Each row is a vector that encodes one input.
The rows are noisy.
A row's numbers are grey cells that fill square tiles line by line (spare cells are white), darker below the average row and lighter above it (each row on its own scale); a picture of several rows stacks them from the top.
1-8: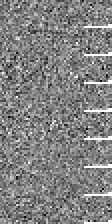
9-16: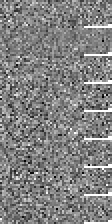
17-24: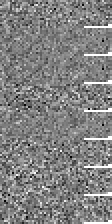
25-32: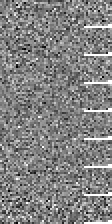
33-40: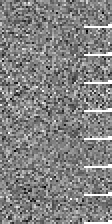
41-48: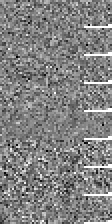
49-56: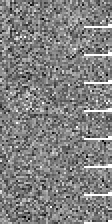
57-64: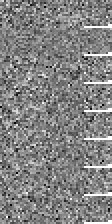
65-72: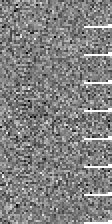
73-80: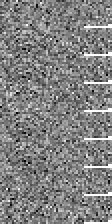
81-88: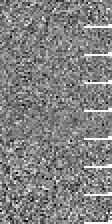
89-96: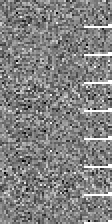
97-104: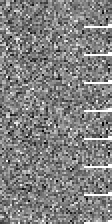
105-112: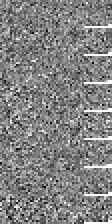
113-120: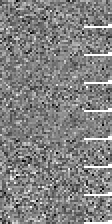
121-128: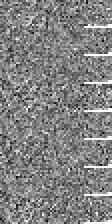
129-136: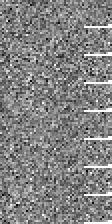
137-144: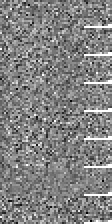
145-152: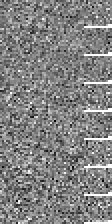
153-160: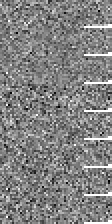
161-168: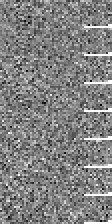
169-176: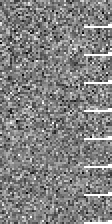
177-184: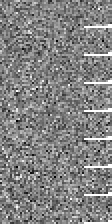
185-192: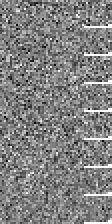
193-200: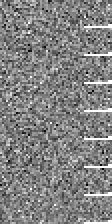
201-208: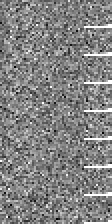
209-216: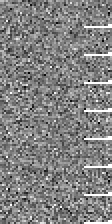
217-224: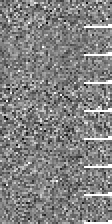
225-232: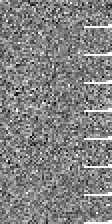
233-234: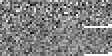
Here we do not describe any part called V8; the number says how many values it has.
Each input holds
either one of 11 labels and a value of V8, or a list of up to two points on a 7-point line.
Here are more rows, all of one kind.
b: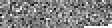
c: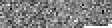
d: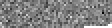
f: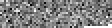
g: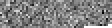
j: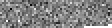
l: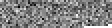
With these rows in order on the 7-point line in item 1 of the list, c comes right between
b and g.
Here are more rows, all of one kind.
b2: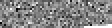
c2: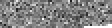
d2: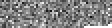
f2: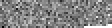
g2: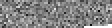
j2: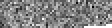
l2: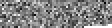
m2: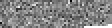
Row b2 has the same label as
c2 and m2.
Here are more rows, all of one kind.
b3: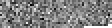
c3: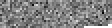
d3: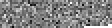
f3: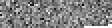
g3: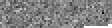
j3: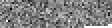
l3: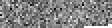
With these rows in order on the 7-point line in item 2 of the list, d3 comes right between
c3 and g3.
